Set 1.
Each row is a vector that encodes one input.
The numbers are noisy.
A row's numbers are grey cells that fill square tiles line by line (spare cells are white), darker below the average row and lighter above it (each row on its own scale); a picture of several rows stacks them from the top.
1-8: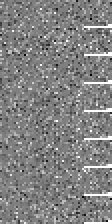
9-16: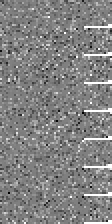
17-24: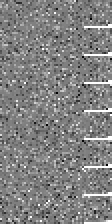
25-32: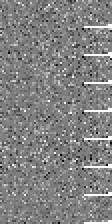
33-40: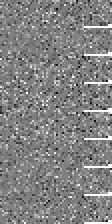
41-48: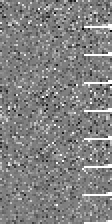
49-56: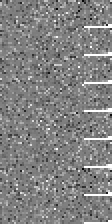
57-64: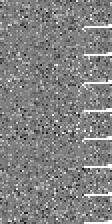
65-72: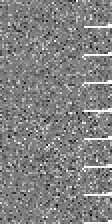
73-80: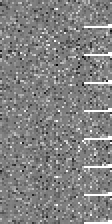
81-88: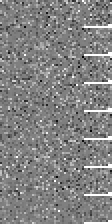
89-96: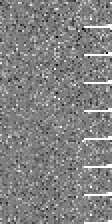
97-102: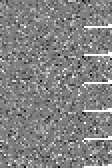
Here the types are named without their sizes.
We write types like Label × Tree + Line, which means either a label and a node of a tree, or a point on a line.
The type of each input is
Bool × Bool × Bool × Bool × Circle.
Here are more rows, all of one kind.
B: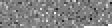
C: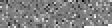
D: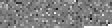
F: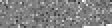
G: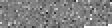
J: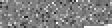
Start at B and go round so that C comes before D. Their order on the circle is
B, C, F, G, J, D.
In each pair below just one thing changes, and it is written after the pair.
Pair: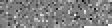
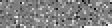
one of the four true/false values
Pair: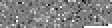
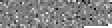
the place on the circle
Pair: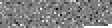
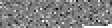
one of the four true/false values
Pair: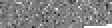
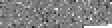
one of the four true/false values
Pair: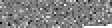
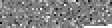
one of the four true/false values
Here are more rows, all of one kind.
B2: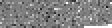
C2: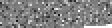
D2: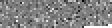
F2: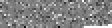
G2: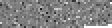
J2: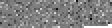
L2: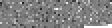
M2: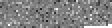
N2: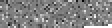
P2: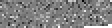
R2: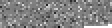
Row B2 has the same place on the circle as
D2 and N2.
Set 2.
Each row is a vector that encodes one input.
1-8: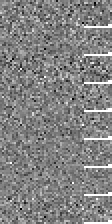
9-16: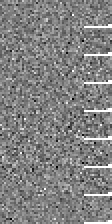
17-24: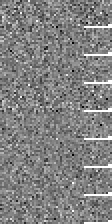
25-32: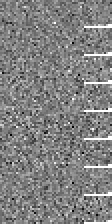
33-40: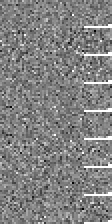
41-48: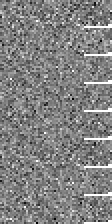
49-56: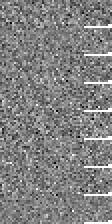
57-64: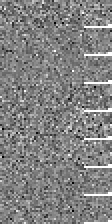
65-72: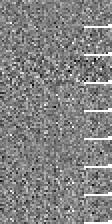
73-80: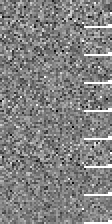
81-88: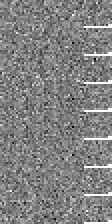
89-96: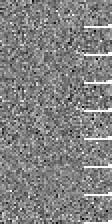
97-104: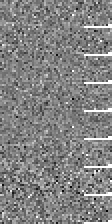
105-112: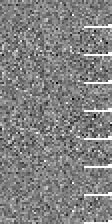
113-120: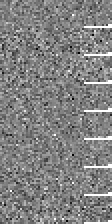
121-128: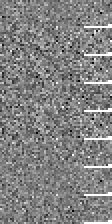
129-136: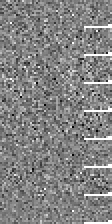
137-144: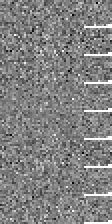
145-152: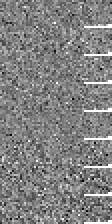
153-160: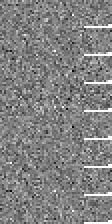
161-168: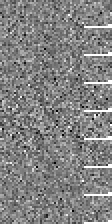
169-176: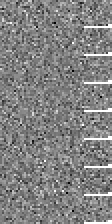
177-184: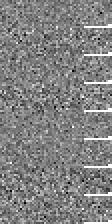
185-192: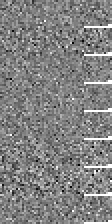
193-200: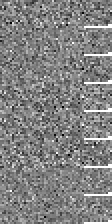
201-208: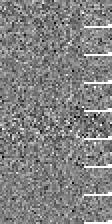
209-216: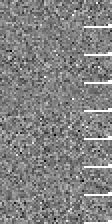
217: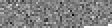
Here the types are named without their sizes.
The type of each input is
Bool × Bool × Bool × Bool × (Circle + Unit).
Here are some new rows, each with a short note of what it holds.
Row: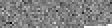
a point on a circle and four true/false values
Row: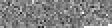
four true/false values
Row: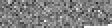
four true/false values
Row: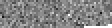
a point on a circle and four true/false values
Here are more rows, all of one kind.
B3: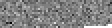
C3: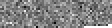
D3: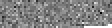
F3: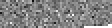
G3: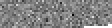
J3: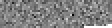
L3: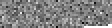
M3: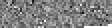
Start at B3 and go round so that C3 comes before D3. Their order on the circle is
B3, G3, M3, F3, L3, C3, D3, J3.
